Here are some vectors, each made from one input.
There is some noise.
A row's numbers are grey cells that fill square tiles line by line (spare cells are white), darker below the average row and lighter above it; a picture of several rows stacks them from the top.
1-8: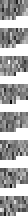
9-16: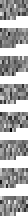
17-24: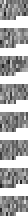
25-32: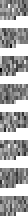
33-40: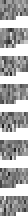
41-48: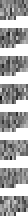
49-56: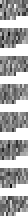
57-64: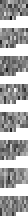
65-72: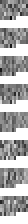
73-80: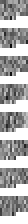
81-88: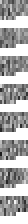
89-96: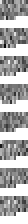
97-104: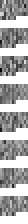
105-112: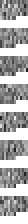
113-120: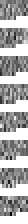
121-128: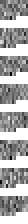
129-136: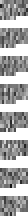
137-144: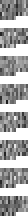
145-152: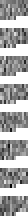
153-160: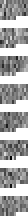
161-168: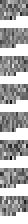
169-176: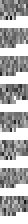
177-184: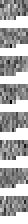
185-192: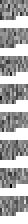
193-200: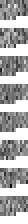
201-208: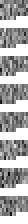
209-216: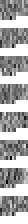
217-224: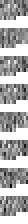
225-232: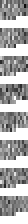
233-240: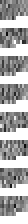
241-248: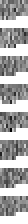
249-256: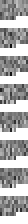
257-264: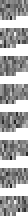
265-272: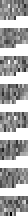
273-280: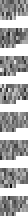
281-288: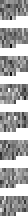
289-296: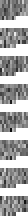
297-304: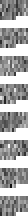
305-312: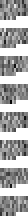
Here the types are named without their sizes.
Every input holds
either three true/false values, or a list of points on a line.
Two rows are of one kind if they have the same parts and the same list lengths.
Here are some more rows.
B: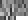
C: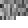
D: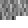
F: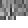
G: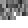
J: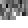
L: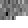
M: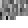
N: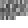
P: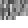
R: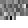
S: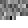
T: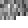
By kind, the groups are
B, C, F, T
D, L, M, N, P
G, J
R, S

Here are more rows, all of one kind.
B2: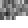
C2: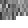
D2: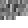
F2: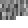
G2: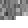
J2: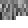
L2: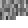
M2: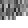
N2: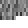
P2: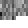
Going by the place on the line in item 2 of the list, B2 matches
C2, J2, M2 and P2.
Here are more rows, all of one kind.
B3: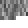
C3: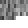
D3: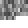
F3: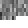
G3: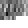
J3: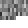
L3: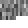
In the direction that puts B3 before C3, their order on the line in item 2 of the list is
G3, F3, D3, B3, L3, J3, C3.
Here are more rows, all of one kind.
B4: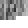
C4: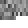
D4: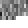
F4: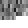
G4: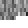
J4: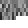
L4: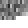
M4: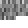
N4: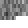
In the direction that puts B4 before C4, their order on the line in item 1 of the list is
B4, F4, L4, M4, N4, G4, C4, J4, D4.
